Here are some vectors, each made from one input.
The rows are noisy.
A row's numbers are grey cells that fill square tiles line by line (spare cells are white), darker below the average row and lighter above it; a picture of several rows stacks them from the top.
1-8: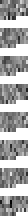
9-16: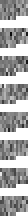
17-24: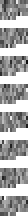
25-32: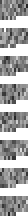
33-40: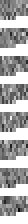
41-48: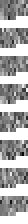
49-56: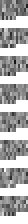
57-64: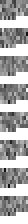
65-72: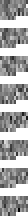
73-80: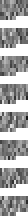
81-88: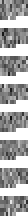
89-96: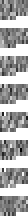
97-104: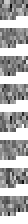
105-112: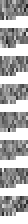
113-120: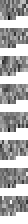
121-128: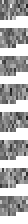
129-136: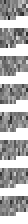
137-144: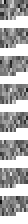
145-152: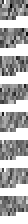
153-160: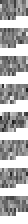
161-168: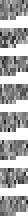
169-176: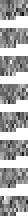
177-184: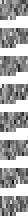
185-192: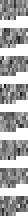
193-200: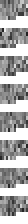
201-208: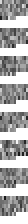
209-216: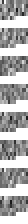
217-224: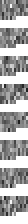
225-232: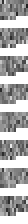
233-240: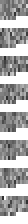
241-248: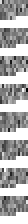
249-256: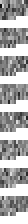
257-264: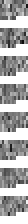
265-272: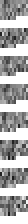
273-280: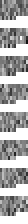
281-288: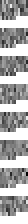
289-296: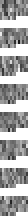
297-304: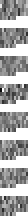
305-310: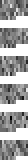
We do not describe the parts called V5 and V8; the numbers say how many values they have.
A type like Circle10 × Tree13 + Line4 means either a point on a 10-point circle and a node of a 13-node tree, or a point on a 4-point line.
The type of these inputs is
Bool × Circle9 + Unit + V5 × V8.
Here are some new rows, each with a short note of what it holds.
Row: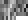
a point on a 9-point circle and a true/false value
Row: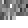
a point on a 9-point circle and a true/false value
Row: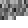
a fixed value
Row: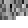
a point on a 9-point circle and a true/false value
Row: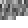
a fixed value
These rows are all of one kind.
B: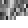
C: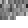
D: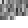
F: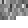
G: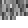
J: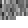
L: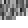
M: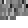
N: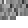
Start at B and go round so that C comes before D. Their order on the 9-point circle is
B, N, M, L, J, C, F, G, D.
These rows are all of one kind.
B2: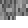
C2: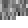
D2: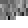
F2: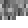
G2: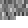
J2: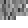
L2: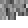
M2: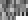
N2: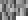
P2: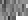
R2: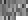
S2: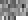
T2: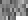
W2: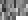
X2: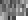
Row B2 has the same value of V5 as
G2, M2, W2 and X2.
